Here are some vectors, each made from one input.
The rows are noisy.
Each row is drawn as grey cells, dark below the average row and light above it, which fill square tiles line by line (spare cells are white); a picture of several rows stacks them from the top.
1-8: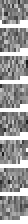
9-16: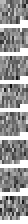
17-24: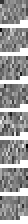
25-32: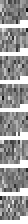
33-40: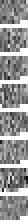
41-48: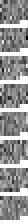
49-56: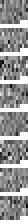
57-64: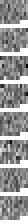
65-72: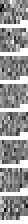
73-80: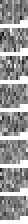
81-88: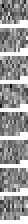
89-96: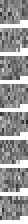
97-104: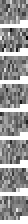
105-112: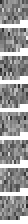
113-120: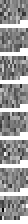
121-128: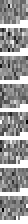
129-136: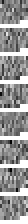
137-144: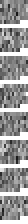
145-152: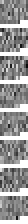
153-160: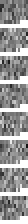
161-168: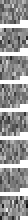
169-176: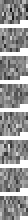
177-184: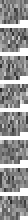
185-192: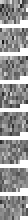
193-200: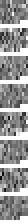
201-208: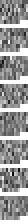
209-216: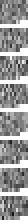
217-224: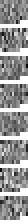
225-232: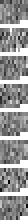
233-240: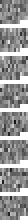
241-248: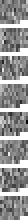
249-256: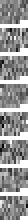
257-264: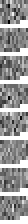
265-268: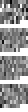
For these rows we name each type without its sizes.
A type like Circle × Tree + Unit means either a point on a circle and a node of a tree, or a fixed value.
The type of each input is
Bool × Bool × Bool × Tree.
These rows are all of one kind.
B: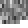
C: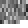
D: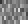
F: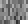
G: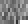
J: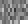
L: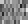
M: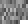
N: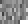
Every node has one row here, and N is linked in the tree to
F and L.
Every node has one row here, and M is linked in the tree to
C.
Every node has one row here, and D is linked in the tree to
B and F.
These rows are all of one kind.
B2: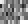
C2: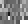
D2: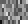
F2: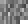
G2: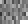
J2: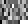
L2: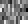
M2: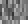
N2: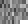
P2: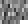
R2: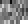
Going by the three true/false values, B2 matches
C2, G2 and M2.
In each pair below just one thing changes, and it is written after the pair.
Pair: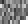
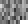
one of the three true/false values
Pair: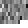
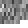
the node of the tree
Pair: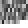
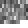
one of the three true/false values
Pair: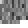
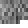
one of the three true/false values
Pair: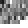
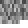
the node of the tree
